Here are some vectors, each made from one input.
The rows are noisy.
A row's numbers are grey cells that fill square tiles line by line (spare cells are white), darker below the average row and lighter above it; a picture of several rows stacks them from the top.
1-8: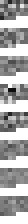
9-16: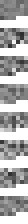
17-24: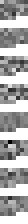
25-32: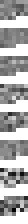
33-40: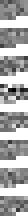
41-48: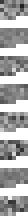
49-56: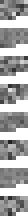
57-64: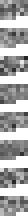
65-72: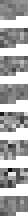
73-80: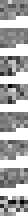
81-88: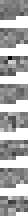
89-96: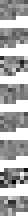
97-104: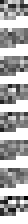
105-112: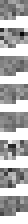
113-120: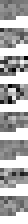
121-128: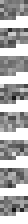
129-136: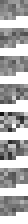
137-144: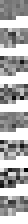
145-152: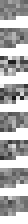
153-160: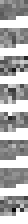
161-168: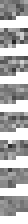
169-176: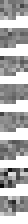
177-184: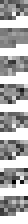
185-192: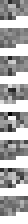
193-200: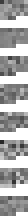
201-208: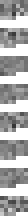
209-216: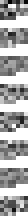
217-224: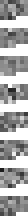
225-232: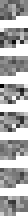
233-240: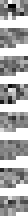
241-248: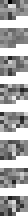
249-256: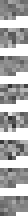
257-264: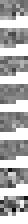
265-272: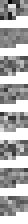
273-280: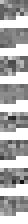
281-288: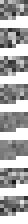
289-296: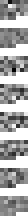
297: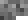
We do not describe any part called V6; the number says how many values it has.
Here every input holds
a true/false value, together with either a fixed value, or a node of a 10-node tree and a value of V6.
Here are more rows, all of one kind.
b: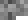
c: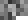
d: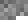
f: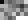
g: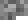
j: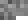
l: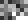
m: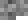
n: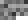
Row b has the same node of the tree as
c and m.
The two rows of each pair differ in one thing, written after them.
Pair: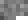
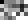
the true/false value
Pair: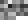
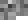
the value of V6
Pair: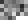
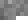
the true/false value
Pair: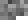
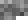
the true/false value
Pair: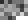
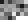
the value of V6
